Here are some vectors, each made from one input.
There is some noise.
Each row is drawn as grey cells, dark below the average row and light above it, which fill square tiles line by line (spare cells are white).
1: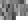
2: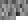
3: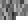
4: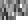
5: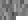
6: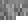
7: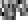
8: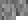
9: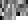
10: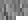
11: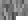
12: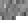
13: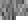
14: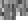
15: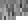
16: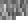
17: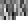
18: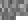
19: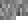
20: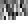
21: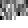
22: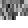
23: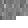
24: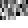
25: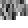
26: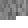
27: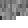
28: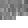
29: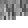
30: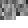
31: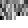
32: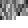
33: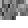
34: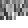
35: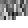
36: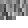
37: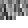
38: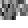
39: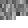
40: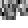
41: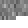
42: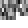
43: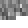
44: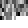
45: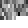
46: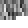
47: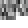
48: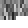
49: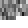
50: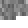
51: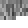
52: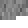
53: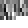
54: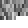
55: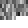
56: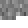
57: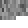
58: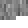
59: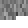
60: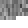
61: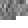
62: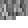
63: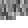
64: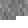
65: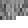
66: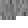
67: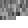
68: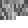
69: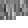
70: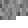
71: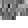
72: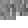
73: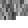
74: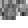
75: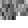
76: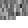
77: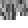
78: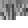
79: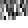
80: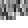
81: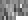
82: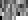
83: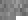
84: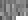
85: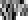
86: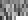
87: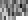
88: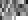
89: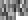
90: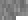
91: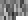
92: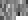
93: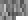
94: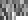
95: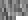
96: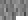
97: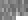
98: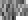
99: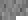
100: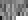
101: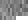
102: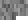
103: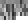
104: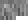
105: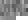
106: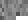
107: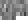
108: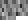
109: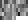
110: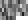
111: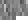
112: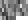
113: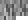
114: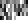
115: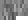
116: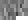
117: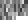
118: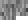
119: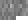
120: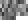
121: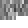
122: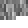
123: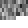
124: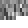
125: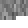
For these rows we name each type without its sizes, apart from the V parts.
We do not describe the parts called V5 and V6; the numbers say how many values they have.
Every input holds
a value of V5, together with either a point on a line, or three true/false values and a value of V6.
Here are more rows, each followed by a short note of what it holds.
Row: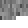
three true/false values, a value of V5 and a value of V6
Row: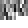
a point on a line and a value of V5
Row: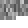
a point on a line and a value of V5
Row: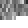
a point on a line and a value of V5
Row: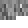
three true/false values, a value of V5 and a value of V6
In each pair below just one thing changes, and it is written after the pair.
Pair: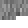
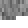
one of the three true/false values
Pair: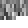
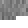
one of the three true/false values
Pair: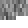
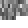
the value of V6
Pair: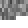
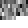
one of the three true/false values
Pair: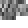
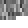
the value of V6
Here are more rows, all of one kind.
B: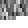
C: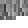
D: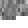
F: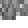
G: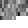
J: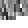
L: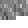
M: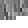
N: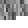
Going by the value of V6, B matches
D and L.
